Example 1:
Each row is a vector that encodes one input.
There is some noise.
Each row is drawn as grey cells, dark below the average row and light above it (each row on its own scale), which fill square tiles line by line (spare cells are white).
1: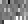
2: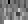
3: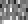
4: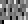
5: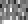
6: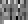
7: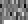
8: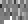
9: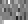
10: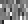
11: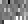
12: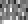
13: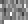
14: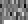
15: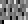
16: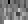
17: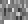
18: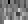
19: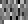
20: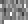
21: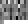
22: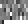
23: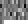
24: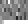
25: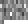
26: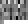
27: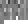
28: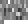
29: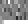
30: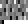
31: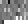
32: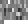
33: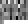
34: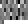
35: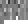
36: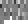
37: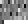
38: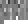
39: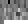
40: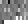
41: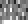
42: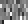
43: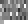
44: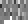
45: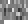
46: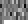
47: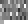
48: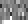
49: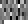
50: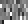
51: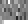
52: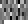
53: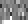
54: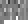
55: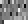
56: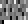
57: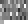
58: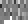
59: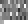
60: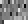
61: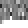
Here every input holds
four true/false values.
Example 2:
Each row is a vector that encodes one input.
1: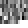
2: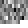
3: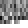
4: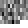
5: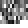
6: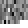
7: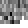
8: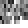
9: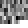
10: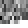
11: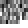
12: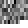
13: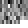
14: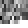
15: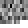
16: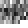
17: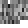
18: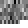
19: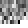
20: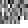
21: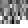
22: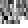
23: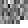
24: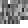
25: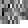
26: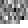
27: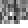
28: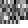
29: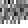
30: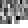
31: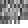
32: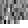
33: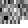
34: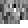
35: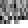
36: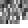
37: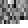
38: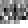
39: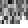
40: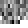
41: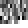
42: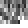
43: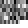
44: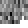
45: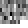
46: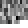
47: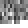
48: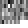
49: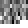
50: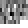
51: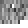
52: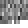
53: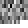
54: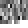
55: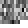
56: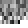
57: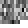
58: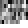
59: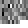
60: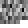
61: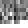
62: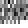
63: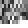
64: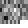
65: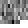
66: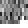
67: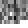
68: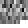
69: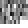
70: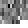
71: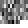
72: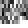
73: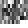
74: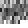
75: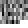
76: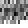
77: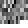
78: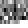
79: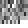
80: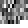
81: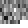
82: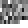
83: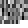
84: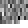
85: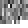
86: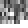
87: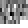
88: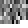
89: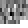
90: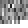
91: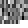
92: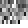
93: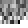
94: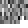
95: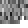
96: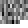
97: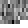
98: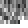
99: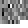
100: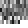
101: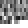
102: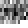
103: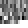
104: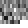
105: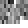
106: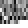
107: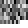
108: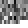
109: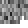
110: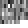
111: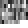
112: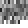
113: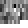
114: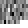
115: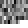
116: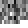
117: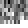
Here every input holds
one of 11 labels.
